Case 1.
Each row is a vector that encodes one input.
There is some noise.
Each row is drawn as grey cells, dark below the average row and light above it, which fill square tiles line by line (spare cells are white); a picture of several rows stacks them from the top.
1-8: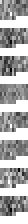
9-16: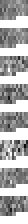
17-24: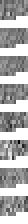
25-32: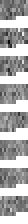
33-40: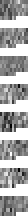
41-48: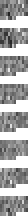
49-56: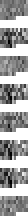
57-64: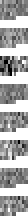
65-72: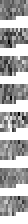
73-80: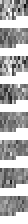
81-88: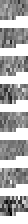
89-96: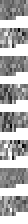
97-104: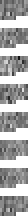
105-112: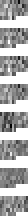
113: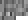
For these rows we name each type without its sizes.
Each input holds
a point on a circle.
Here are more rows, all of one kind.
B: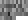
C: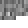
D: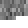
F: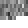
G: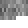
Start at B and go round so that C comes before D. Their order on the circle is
B, F, G, C, D.
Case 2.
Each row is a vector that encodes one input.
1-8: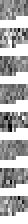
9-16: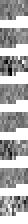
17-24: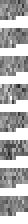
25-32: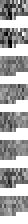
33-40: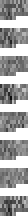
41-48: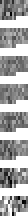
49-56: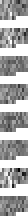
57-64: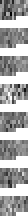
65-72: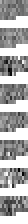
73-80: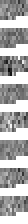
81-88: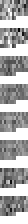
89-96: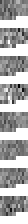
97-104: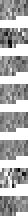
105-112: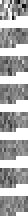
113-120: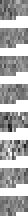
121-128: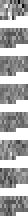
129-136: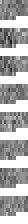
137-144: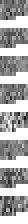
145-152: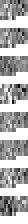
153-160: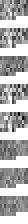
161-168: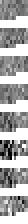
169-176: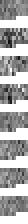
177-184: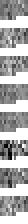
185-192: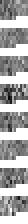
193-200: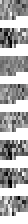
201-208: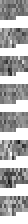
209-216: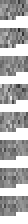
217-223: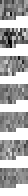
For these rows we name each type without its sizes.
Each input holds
a point on a circle.
